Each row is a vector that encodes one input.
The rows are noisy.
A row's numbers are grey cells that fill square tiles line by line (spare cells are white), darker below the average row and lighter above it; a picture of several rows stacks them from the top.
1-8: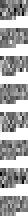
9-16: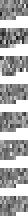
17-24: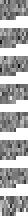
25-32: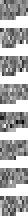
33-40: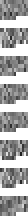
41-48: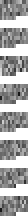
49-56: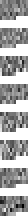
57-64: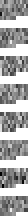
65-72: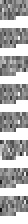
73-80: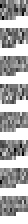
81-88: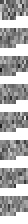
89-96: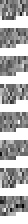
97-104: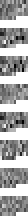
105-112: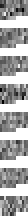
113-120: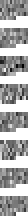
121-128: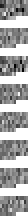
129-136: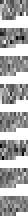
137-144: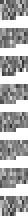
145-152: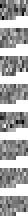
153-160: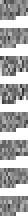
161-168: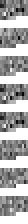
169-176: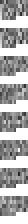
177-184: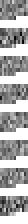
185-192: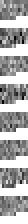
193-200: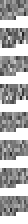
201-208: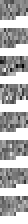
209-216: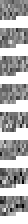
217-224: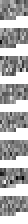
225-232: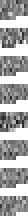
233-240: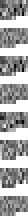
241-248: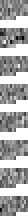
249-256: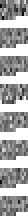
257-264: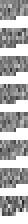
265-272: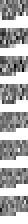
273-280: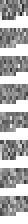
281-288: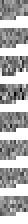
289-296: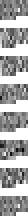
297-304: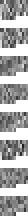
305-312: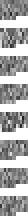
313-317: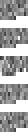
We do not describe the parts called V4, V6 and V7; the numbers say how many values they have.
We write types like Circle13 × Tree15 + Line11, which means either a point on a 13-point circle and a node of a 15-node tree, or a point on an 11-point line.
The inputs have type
Bool × (Circle5 + V6) × V7 + Line9 + V4.
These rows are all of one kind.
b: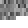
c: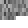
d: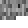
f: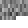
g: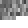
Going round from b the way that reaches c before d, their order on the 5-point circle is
b, c, f, d, g.
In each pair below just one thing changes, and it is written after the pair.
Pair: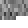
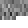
the value of V7
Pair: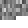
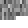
the place on the 5-point circle
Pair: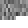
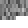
the true/false value
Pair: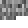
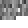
the value of V7
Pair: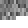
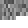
the true/false value
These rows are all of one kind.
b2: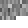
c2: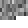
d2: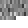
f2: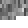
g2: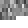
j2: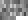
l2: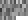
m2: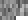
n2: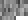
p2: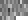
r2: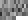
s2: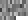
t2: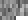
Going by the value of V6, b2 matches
m2, n2, p2 and t2.
